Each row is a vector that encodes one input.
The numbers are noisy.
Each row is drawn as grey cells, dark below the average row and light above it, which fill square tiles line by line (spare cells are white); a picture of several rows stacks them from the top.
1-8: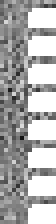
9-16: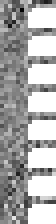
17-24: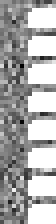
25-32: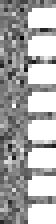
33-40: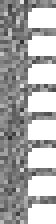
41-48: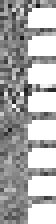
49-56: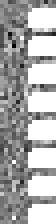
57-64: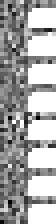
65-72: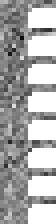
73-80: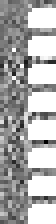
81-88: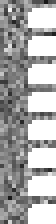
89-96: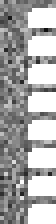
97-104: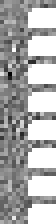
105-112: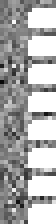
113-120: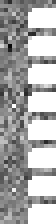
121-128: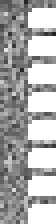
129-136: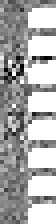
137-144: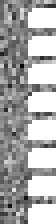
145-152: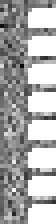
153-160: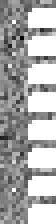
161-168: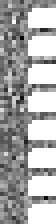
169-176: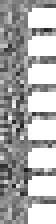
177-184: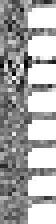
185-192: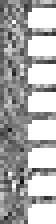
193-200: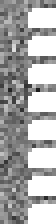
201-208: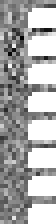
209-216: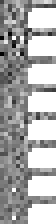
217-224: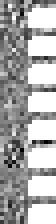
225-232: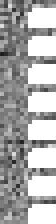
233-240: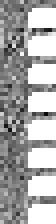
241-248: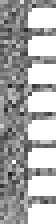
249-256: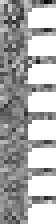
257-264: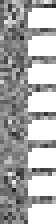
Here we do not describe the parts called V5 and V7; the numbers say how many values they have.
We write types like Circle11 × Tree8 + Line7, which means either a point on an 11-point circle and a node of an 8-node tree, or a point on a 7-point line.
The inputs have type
(Line9 + V7) × V5 + List2(Line6).
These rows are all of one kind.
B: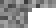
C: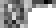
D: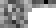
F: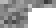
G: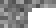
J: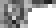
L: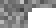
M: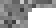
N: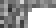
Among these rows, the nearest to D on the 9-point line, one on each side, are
G and N.
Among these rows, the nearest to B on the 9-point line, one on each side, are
F and J.
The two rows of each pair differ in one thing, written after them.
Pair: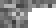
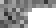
the value of V7
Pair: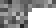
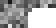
the value of V7
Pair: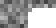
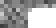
the value of V7
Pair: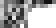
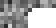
the value of V7
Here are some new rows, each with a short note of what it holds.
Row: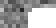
a point on a 9-point line and a value of V5
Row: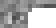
a list of two items
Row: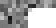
the empty list
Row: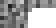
a point on a 9-point line and a value of V5
